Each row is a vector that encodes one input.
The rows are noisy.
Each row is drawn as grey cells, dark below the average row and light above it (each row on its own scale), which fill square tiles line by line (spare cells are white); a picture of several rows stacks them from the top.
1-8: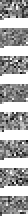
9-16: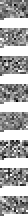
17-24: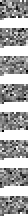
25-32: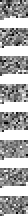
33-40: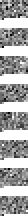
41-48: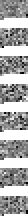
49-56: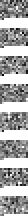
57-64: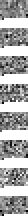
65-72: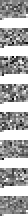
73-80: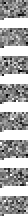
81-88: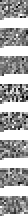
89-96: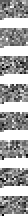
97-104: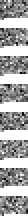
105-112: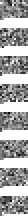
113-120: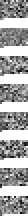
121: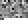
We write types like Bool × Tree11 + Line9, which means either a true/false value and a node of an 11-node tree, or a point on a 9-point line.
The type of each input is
(Label6 + Tree9) × Line7.
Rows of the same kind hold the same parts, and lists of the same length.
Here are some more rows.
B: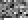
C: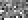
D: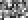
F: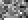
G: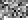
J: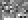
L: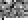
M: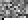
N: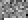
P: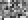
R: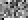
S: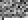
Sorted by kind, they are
B, C, D, J, L, P, R, S
F, G, M, N

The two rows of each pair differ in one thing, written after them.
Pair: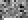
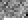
the place on the 7-point line
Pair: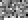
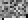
the label
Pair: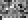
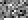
the label
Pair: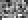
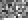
the label
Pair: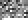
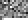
the place on the 7-point line
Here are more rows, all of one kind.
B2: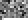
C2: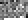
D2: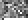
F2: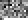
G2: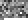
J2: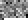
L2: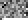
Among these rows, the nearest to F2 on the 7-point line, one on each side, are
B2 and D2.
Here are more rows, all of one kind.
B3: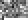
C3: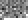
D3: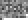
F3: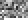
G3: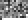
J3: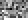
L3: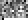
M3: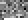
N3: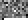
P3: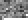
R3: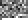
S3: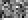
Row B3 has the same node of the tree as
G3 and P3.
